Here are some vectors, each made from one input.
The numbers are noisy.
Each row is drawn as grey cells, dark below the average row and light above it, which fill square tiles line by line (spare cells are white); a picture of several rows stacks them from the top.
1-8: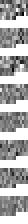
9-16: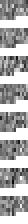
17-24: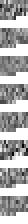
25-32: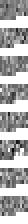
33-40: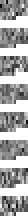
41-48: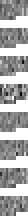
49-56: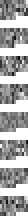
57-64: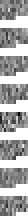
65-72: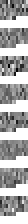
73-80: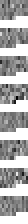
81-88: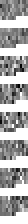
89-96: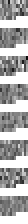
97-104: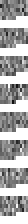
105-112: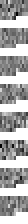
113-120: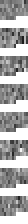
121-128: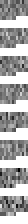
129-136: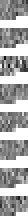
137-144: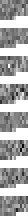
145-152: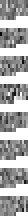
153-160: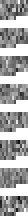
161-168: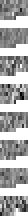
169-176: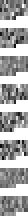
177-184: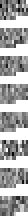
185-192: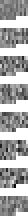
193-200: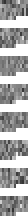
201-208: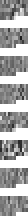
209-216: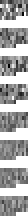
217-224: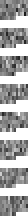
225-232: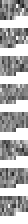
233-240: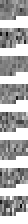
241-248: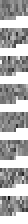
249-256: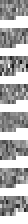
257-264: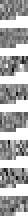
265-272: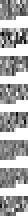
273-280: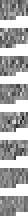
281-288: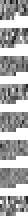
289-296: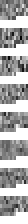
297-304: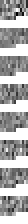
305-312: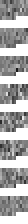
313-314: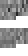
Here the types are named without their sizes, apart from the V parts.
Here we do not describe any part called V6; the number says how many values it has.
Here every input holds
a list of items, each a label and a value of V6.
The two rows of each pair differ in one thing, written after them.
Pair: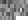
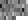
the value of V6 in item 2 of the list
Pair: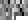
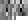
the label in item 1 of the list
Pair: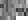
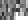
the label in item 1 of the list
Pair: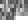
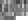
the value of V6 in item 1 of the list
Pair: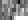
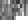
the value of V6 in item 2 of the list
